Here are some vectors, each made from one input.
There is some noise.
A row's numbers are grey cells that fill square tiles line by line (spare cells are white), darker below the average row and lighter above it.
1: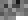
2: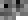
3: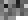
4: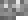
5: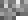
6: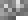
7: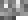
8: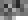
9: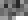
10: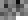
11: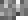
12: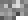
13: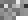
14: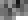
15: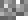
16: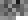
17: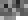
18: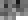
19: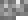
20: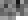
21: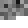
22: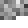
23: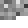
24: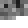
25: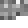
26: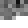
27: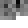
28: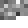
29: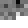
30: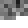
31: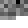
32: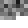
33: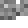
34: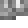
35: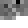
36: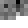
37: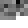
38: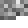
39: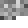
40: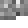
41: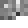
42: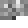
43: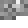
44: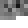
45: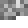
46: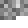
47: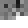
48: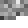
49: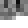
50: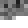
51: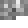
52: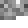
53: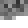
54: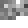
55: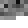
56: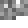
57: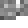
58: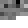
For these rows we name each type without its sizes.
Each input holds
a point on each of two lines and a true/false value.
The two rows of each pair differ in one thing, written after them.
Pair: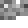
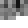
the true/false value
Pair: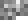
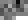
the true/false value
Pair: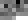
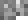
the true/false value
